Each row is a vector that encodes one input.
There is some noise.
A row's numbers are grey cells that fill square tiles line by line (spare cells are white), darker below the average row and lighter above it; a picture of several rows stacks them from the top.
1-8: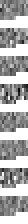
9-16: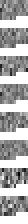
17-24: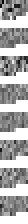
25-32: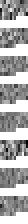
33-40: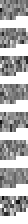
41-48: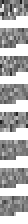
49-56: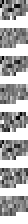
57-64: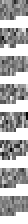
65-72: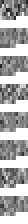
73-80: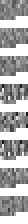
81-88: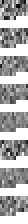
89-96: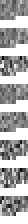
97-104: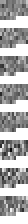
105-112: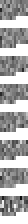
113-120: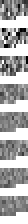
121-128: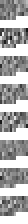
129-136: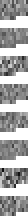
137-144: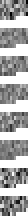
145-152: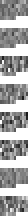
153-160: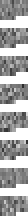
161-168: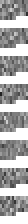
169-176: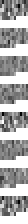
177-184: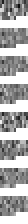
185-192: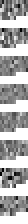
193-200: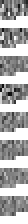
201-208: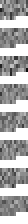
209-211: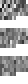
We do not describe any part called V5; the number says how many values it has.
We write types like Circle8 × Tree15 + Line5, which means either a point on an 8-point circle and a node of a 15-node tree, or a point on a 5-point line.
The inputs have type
(Bool × Line7 + Label8) × V5 + Label6.
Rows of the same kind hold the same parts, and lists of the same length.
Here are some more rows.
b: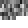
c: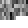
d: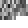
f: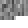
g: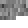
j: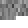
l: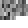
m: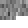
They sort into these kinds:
b
c, f, g, j, l, m
d

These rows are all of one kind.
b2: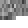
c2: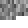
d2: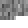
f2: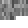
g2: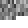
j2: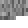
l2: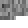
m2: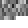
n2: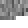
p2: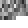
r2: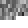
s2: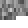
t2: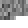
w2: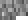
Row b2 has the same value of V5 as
f2, j2 and n2.
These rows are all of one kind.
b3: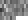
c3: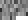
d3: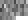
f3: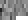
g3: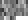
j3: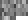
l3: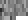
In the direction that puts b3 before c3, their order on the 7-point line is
d3, j3, l3, b3, c3, g3, f3.
